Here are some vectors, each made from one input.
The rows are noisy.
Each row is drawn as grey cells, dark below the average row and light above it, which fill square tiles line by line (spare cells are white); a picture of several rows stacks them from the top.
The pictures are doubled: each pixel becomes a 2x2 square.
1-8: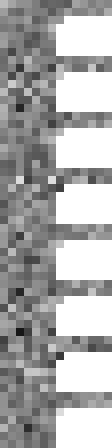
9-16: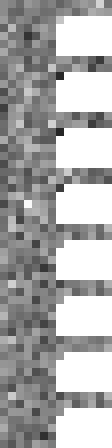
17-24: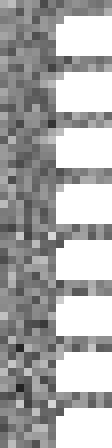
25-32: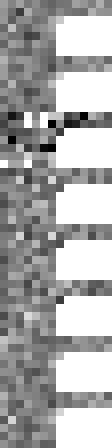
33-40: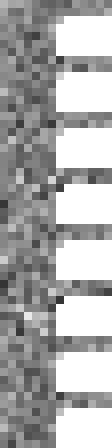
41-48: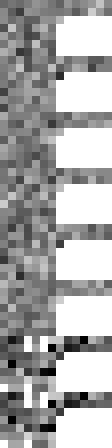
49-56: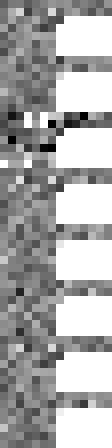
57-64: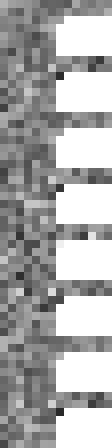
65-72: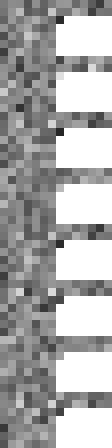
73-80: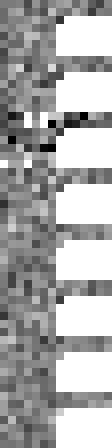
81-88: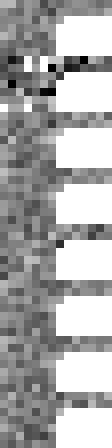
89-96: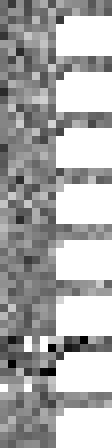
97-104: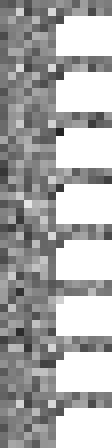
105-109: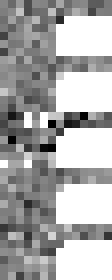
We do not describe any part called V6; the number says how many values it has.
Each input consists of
a list of up to two items, each a point on a 4-point line and a value of V6.
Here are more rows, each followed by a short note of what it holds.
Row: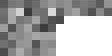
a list of one item
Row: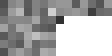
a list of one item
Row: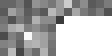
a list of one item
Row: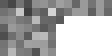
a list of one item
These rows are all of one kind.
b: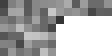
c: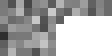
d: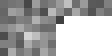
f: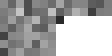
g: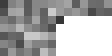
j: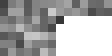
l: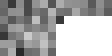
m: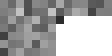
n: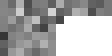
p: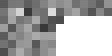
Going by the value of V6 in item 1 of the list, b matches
g and j.
